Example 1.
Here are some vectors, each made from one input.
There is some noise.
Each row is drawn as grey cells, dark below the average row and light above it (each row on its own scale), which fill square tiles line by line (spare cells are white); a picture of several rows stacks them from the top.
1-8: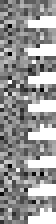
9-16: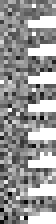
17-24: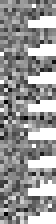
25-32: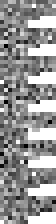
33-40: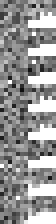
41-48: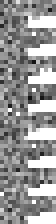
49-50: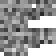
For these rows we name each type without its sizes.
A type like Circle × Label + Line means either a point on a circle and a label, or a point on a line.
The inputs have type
Bool × Bool × Bool + Line.
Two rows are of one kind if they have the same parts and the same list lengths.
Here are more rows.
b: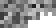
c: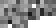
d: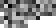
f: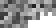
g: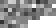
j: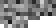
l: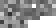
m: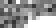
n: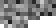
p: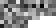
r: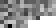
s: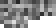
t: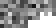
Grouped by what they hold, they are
b, f, m, p, t
c, d, g, j, l, n, r, s

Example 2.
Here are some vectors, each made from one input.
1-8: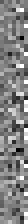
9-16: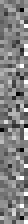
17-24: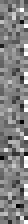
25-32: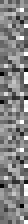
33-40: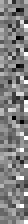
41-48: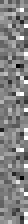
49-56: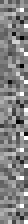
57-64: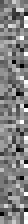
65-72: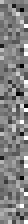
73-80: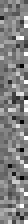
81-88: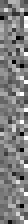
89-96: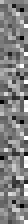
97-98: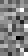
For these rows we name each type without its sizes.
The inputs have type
Bool × Bool × Bool + Line × Line.
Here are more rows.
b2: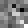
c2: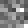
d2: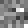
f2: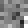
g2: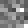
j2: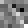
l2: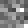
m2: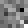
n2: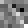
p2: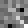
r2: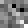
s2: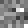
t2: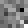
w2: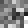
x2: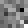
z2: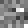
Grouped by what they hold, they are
b2, j2, m2, n2, p2, r2, t2, x2
c2, d2, f2, g2, l2, s2, w2, z2

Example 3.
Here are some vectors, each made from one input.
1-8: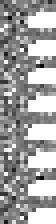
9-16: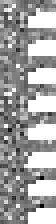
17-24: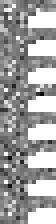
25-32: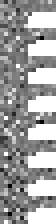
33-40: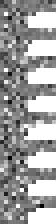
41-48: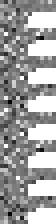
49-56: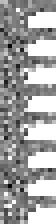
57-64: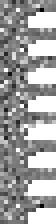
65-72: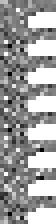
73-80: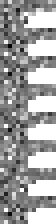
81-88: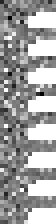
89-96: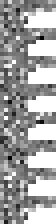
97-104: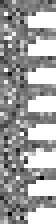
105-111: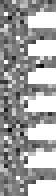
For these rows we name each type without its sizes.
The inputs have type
Bool × Bool × Bool + Line.
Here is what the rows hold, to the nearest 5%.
About 30% of them hold a point on a line. The rest hold three true/false values.
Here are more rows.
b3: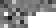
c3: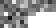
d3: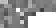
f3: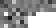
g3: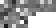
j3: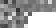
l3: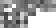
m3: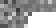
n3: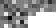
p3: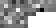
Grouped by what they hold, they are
b3, c3, f3, n3
d3, g3, j3, l3, m3, p3

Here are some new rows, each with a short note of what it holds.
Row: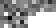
a point on a line
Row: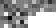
a point on a line
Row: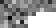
a point on a line
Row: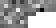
three true/false values
